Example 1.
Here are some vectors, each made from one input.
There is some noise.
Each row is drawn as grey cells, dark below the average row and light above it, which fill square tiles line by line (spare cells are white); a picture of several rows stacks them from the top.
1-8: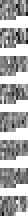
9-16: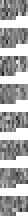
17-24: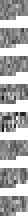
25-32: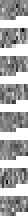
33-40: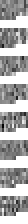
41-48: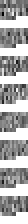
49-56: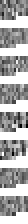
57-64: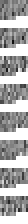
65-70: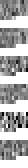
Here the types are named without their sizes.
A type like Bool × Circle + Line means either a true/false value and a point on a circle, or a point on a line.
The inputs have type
Tree.
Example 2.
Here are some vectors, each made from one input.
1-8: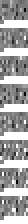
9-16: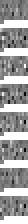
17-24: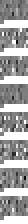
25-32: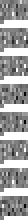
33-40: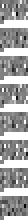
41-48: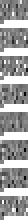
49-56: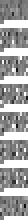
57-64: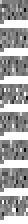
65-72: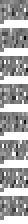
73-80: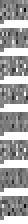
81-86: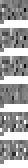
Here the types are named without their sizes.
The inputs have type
Line.
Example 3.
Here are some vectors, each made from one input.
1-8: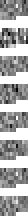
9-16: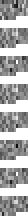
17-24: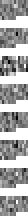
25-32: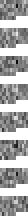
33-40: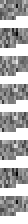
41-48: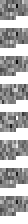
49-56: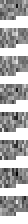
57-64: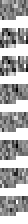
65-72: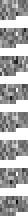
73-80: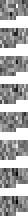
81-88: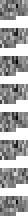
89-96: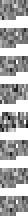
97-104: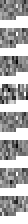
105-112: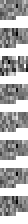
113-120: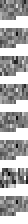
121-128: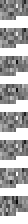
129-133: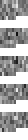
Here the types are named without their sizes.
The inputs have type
Bool × Bool × Bool + Unit.
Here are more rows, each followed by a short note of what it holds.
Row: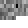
three true/false values
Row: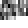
a fixed value
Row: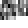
a fixed value
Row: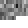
three true/false values
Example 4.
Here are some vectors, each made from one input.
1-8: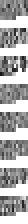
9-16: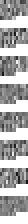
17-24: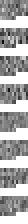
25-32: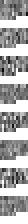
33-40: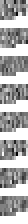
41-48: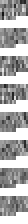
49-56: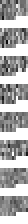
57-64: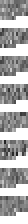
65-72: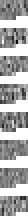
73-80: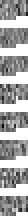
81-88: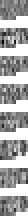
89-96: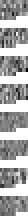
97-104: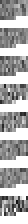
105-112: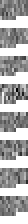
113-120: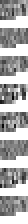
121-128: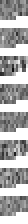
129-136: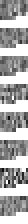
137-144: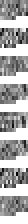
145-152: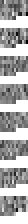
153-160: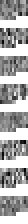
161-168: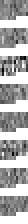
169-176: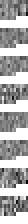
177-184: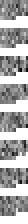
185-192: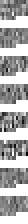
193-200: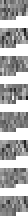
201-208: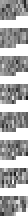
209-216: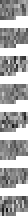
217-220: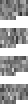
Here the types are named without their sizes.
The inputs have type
Tree.
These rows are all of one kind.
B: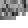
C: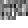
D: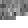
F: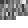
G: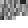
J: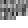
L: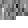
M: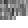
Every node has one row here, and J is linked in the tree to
B and M.
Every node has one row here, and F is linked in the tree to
D and M.
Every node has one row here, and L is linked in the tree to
C.
